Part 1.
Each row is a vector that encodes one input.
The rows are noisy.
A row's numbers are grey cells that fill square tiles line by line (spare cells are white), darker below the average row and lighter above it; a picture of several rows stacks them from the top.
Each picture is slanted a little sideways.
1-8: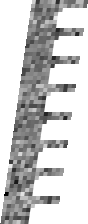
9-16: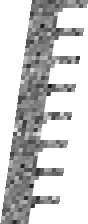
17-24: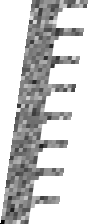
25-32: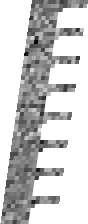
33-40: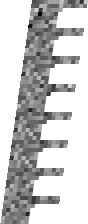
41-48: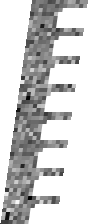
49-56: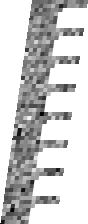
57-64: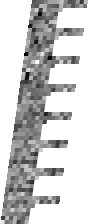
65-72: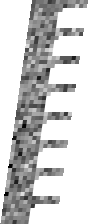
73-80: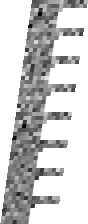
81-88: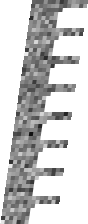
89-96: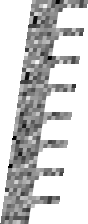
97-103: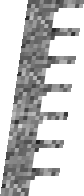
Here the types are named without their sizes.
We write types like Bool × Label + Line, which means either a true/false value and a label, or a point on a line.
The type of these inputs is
Bool × Bool × Bool + Tree + Unit.
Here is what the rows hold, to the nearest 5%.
About 5% of them hold a fixed value. About 45% of them hold a node of a tree. The rest hold three true/false values.
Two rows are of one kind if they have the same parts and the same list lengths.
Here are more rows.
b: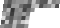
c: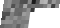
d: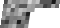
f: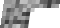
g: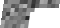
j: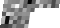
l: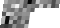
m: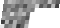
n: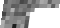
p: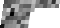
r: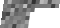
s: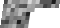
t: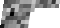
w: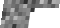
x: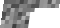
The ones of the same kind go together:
b, d, f, m, p, s, t
c, g, n, r, w, x
j, l

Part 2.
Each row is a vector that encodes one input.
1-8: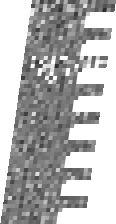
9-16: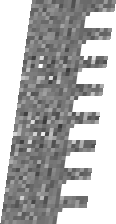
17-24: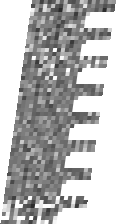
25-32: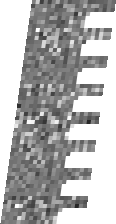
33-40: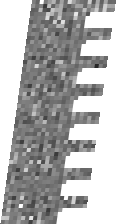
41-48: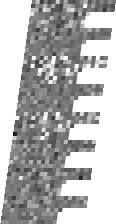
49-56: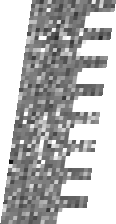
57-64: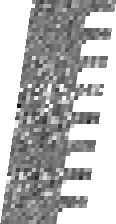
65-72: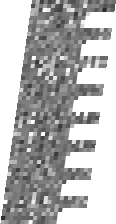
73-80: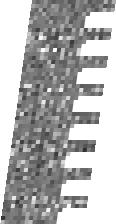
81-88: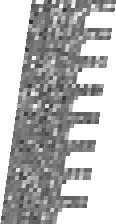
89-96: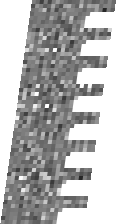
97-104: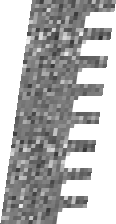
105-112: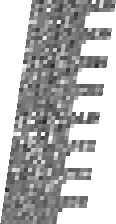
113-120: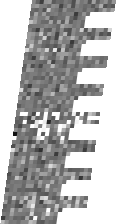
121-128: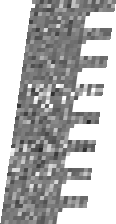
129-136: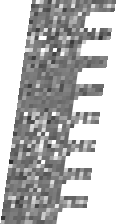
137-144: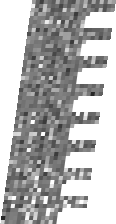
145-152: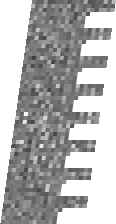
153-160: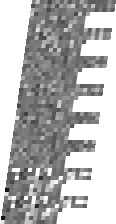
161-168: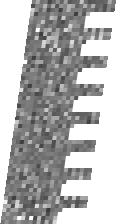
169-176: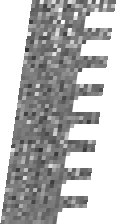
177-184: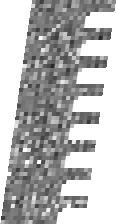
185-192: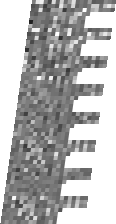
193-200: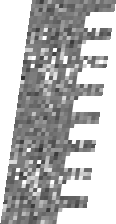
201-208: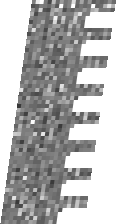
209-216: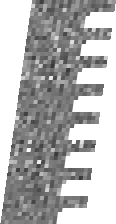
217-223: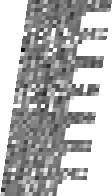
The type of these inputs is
Line7 + Line11.
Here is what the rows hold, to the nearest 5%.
About 35% of them hold a point on a 7-point line. The rest hold a point on an 11-point line.
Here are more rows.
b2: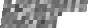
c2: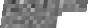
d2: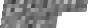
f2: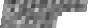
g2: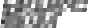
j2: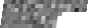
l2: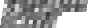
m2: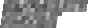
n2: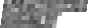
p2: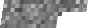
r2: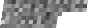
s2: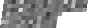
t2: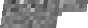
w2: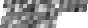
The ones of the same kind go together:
b2, c2, d2, f2, l2, m2, p2, r2, s2, t2
g2, j2, n2, w2

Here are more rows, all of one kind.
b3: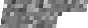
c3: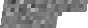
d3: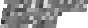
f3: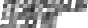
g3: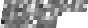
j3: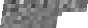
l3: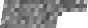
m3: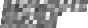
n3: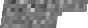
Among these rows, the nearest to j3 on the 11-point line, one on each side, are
f3 and m3.
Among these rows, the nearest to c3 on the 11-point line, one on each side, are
g3 and n3.
